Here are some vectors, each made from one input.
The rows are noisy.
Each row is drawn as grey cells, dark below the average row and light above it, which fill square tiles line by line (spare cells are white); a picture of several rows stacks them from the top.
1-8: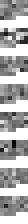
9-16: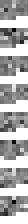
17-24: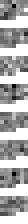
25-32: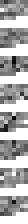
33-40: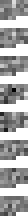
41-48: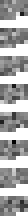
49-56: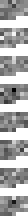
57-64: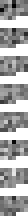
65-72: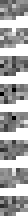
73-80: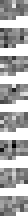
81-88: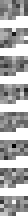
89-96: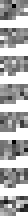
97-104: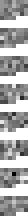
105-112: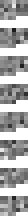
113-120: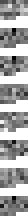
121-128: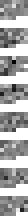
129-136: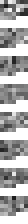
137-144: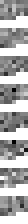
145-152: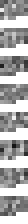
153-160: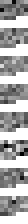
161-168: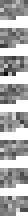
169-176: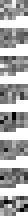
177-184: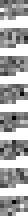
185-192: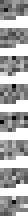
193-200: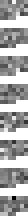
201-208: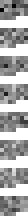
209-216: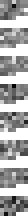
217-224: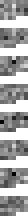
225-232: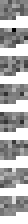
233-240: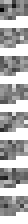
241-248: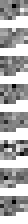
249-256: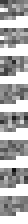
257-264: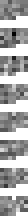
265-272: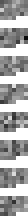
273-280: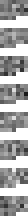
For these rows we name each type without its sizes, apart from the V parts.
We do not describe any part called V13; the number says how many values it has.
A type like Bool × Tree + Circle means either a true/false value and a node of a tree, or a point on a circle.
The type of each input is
(Bool × Bool × Bool × Bool + V13) × Tree + Unit.
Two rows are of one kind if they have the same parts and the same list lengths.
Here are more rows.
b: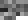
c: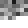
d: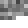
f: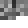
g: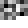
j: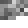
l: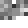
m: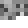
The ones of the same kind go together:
b, c, f, m
d, j, l
g

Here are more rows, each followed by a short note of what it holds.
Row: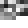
a fixed value
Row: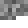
a node of a tree and four true/false values
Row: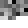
a node of a tree and a value of V13
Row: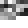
a fixed value
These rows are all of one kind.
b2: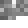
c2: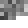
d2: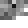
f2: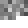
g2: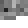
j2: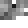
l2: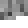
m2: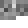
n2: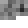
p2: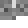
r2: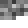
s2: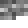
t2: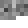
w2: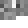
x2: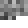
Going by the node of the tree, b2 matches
m2, p2, t2 and w2.
